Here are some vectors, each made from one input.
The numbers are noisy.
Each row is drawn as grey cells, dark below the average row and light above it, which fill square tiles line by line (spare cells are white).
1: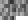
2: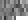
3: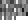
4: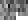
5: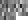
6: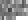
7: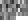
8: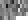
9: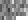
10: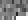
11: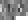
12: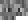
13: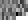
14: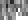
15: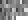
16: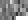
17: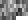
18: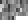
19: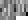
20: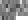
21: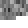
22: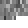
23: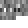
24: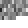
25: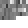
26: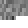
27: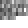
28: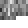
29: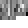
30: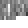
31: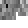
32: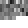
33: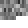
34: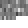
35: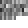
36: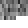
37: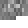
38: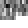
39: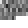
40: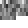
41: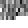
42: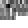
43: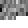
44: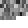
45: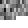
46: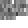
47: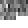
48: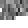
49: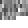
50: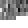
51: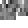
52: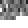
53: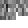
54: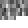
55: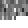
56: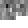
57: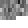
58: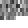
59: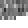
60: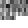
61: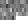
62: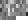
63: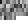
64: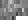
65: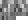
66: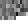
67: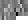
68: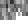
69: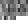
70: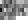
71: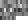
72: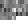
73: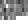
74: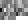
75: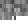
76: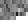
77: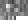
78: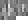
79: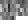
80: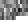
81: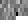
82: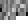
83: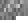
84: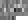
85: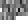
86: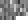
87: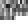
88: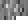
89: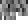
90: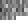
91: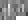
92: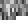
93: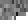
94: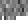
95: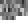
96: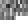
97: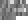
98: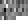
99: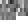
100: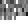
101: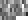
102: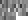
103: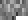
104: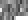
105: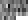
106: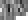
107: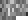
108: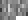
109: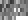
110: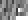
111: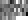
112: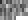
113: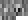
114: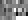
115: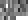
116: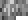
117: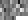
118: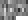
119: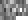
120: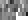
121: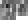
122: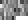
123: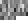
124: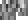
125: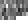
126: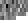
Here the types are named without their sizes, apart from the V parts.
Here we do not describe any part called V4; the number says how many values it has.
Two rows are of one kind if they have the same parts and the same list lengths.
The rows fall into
2 kinds.
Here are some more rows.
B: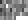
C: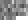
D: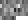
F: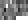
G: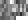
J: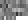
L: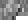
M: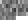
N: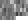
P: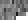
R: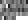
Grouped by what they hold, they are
B, C, G, J, P
D, F, L, M, N, R

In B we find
a label and a value of V4.
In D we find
a point on a line and a value of V4.
